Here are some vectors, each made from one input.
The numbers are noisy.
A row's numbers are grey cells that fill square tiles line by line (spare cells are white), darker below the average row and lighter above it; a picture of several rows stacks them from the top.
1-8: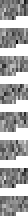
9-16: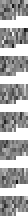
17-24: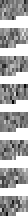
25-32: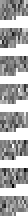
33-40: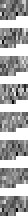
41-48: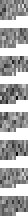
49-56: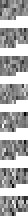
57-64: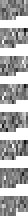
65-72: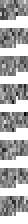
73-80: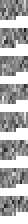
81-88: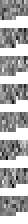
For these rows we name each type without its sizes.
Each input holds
a point on a line, together with either a point on a circle, or a fixed value.
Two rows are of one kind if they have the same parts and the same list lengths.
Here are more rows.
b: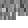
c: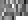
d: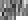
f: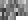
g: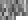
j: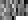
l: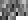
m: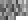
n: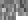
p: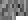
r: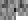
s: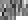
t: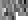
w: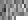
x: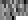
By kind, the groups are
b, d, n, r, s, t
c, f, g, j, l, m, p, w, x

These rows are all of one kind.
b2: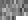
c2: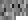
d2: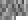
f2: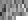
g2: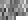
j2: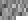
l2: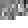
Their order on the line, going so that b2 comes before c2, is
l2, b2, j2, f2, c2, d2, g2.
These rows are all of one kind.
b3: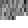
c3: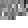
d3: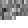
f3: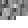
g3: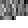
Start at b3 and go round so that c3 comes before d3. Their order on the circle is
b3, f3, c3, d3, g3.
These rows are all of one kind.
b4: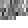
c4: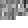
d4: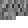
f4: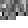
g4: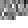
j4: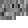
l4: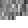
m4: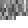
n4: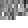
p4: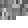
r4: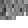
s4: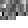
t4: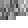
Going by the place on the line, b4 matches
f4, m4 and s4.
